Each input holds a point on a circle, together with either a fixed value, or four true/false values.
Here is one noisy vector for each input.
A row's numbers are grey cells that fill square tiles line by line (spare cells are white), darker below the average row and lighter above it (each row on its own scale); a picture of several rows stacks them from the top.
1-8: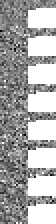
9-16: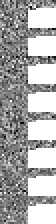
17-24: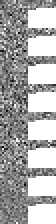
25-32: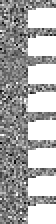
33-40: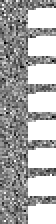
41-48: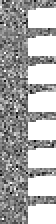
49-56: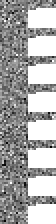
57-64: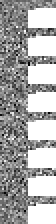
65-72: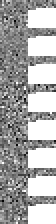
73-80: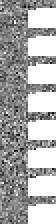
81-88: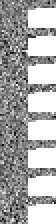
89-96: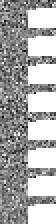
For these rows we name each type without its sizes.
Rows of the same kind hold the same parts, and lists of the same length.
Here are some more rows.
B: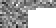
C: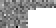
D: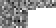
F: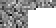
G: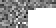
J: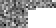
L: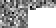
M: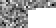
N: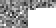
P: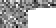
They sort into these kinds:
B, C, F, G, L, N, P
D, J, M

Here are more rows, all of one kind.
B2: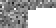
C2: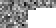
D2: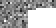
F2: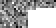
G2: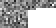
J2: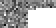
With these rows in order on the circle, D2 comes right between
F2 and J2.
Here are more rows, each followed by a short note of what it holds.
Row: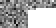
a point on a circle
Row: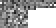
a point on a circle and four true/false values
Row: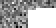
a point on a circle and four true/false values
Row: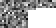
a point on a circle
